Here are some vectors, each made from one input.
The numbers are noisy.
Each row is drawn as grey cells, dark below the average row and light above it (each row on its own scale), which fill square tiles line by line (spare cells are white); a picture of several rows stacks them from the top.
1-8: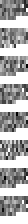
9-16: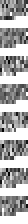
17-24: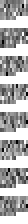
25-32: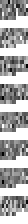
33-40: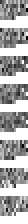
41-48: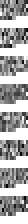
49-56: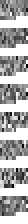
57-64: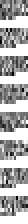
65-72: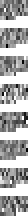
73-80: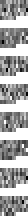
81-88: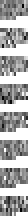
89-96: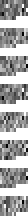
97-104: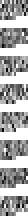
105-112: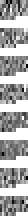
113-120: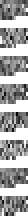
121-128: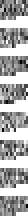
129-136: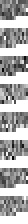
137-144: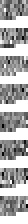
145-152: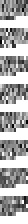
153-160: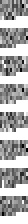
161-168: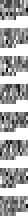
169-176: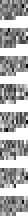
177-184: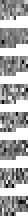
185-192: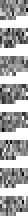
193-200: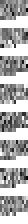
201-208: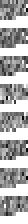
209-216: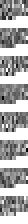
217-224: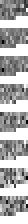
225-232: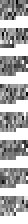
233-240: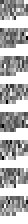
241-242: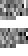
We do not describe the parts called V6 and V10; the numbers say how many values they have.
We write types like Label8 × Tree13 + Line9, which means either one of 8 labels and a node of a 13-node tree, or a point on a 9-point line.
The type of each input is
Bool × (Label8 + V6 × V10) + Line9.
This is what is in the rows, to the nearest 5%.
About 25% of them hold a point on a 9-point line. The rest hold a true/false value, together with either one of 8 labels, or a value of V6 and a value of V10.
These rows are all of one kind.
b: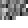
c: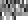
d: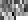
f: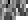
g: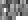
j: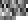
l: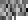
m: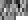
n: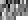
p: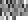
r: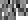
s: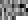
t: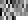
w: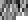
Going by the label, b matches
c, d, g and n.
